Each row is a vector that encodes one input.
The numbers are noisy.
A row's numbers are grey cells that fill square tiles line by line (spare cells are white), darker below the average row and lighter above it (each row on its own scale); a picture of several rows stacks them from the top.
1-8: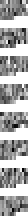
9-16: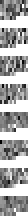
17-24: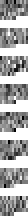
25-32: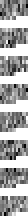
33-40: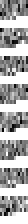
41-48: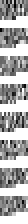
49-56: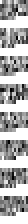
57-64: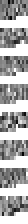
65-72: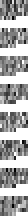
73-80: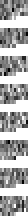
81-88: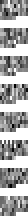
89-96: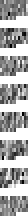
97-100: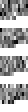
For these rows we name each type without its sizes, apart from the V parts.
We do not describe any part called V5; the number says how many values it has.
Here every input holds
a value of V5, together with either a node of a tree, or three true/false values.
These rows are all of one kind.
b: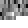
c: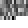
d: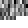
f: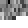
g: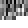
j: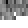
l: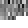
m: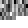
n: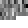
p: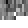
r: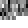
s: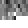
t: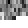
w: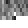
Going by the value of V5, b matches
g, p and s.
